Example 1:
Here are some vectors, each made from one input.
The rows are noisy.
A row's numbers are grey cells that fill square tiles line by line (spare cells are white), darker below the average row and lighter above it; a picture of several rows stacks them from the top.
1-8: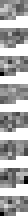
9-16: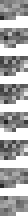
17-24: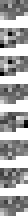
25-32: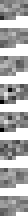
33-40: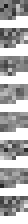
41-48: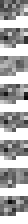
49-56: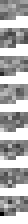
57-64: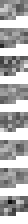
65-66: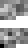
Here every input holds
a list of up to two points on a 7-point line.
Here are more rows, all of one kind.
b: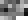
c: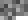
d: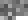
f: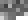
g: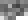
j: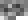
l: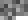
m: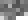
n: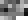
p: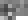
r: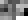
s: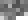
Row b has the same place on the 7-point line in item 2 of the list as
n and r.
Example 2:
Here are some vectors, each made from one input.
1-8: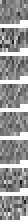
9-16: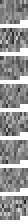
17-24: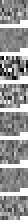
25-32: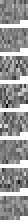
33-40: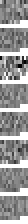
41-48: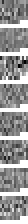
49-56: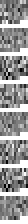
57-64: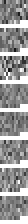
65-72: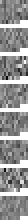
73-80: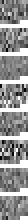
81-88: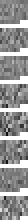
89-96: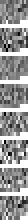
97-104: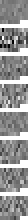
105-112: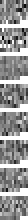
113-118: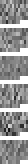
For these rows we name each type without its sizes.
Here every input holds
a list of points on a line.
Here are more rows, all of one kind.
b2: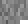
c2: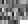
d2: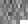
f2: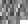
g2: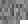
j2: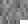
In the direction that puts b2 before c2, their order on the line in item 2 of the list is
b2, d2, g2, c2, j2, f2.
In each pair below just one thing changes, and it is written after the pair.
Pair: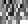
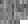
the place on the line in item 2 of the list
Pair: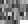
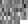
the place on the line in item 2 of the list
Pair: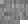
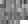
the place on the line in item 2 of the list
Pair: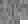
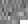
the place on the line in item 2 of the list
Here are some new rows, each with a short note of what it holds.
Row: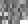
the empty list
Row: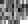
a list of one item
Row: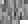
the empty list
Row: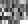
the empty list
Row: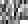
the empty list
